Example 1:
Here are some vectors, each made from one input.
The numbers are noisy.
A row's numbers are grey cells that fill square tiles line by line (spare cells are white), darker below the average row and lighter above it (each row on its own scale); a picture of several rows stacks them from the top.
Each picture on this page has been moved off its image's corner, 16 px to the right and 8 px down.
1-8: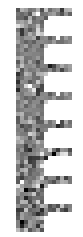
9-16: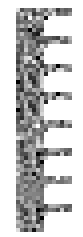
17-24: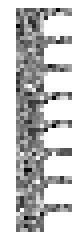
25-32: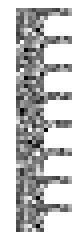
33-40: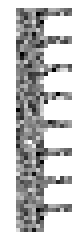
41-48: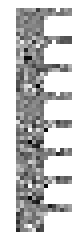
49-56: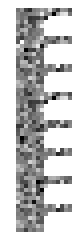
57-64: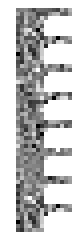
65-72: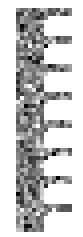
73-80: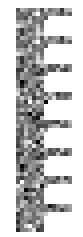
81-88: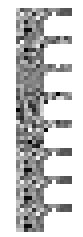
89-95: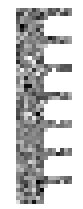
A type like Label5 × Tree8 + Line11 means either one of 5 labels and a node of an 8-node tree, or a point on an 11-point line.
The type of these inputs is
Tree12.
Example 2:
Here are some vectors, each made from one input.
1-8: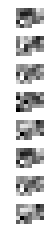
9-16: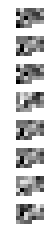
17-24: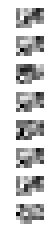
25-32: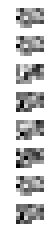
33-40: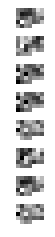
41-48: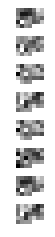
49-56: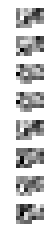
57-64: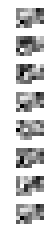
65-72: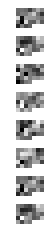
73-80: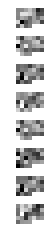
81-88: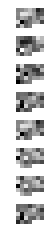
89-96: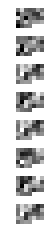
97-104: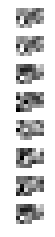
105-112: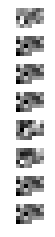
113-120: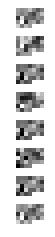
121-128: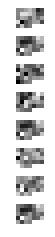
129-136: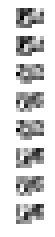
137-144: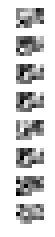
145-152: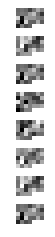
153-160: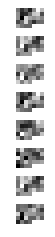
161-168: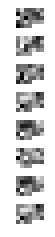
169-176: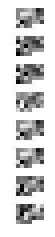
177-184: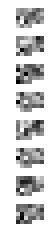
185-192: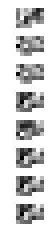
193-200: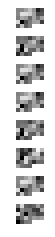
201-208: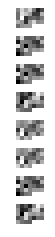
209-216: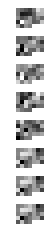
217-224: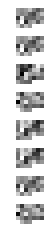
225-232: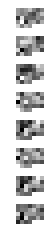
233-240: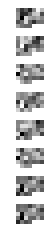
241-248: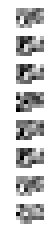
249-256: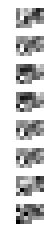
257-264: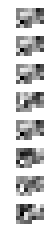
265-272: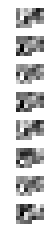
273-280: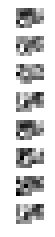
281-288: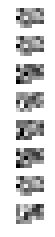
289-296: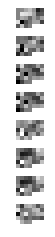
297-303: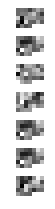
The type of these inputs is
Bool × Bool × Bool.
